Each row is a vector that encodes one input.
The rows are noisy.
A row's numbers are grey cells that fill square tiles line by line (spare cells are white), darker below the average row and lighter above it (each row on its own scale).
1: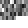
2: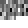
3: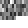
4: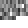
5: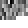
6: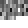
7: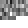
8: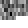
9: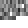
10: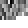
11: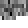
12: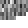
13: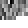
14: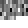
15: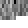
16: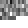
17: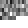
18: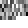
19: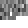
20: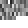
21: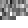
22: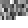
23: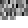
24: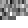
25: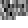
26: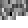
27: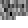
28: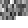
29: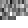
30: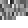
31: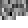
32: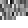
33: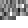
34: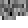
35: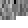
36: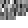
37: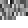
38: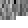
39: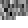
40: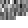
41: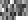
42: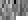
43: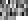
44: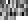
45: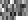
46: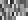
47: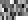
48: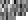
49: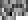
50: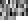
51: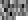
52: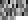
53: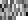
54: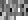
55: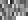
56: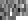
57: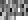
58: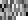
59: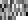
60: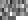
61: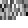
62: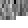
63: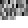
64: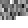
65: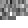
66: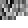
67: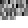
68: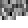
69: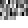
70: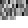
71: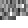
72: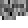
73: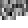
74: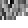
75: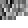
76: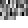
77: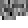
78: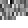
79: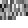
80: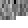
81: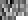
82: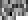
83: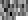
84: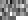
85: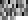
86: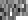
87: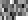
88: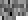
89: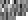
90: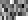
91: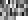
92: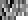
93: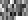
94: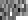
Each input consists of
either a point on a 7-point line, or a point on a 10-point line.
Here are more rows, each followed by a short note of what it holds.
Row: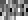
a point on a 10-point line
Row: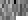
a point on a 10-point line
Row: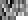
a point on a 7-point line
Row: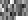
a point on a 10-point line
